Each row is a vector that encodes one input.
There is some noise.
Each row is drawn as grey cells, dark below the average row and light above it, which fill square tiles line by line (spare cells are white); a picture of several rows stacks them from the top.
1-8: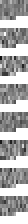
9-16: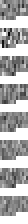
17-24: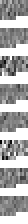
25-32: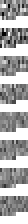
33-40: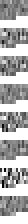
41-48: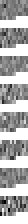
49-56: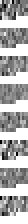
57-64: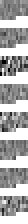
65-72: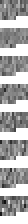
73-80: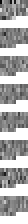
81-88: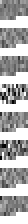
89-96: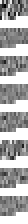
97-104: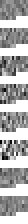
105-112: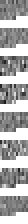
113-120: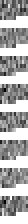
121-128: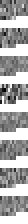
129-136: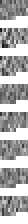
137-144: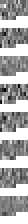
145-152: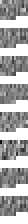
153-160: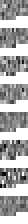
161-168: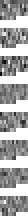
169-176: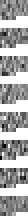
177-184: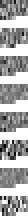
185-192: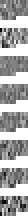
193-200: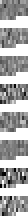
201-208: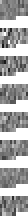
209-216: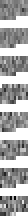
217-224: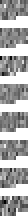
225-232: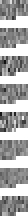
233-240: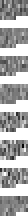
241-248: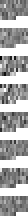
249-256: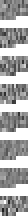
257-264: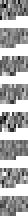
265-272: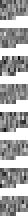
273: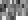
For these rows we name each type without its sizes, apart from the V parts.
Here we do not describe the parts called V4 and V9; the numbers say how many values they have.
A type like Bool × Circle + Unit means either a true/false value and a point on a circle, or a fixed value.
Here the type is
Bool × V9 + (Circle + V4) × Label.
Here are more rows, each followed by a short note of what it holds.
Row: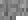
a label and a value of V4
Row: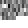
a point on a circle and a label
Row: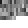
a label and a value of V4
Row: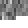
a point on a circle and a label
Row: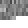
a point on a circle and a label
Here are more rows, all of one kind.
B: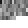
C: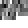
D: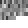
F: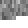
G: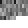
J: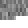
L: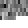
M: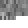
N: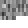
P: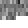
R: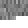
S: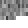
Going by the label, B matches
D, L, P and S.
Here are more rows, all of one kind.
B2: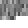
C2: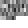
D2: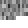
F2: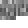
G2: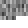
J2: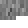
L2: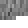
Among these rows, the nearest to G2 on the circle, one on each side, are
J2 and L2.
